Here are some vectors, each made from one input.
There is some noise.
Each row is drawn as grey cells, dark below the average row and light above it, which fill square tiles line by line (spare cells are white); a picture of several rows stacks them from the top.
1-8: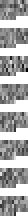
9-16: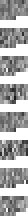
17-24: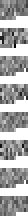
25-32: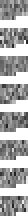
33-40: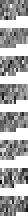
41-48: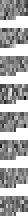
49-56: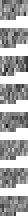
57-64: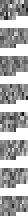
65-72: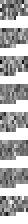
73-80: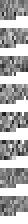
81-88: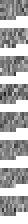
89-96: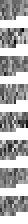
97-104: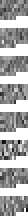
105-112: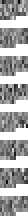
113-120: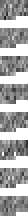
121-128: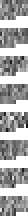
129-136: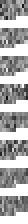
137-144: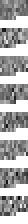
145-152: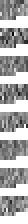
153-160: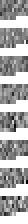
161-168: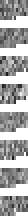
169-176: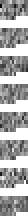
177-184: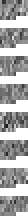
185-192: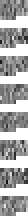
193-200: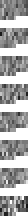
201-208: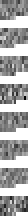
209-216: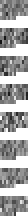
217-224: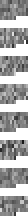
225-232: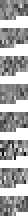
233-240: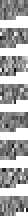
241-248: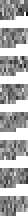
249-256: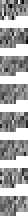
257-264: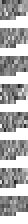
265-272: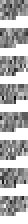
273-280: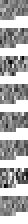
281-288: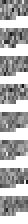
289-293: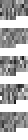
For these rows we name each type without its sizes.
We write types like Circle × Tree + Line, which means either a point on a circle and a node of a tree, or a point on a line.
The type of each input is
Bool × Bool × Bool + (Circle + Unit) × Label.
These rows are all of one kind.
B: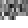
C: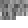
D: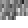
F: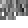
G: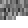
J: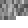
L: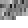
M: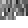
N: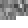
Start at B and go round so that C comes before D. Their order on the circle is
B, N, F, G, L, M, J, C, D.
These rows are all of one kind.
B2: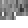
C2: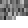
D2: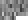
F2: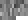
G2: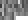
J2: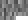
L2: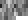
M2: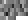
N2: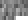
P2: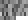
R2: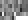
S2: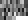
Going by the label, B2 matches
D2 and R2.
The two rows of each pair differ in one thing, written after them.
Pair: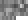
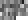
the place on the circle
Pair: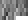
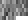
the place on the circle
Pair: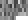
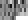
the place on the circle
